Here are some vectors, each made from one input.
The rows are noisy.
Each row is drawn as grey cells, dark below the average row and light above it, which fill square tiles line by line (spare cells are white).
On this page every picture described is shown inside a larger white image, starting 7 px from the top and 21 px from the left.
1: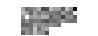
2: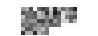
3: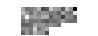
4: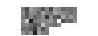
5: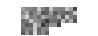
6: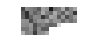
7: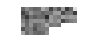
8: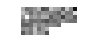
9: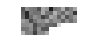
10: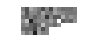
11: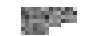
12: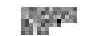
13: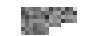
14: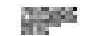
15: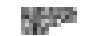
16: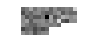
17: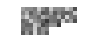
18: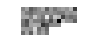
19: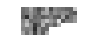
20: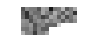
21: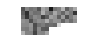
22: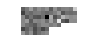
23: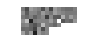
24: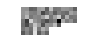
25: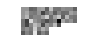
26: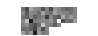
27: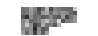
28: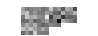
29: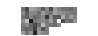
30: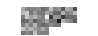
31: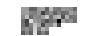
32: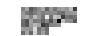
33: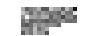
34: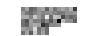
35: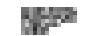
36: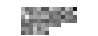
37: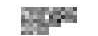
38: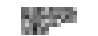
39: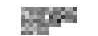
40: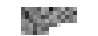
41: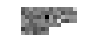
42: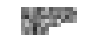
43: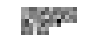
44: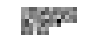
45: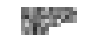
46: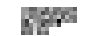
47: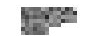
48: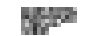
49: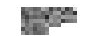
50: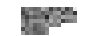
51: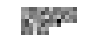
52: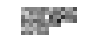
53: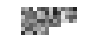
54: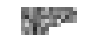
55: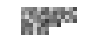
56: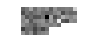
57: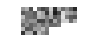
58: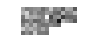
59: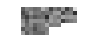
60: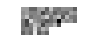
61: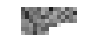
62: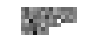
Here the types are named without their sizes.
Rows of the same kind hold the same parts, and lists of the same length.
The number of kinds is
2.
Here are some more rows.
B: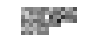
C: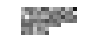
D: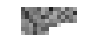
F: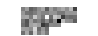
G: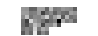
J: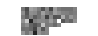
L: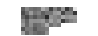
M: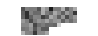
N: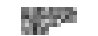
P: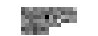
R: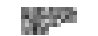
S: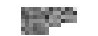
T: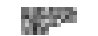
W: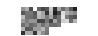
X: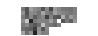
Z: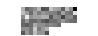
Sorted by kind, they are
B, C, D, F, G, J, L, M, N, P, R, S, T, X, Z
W

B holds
a point on a circle and a true/false value.
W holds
a fixed value.
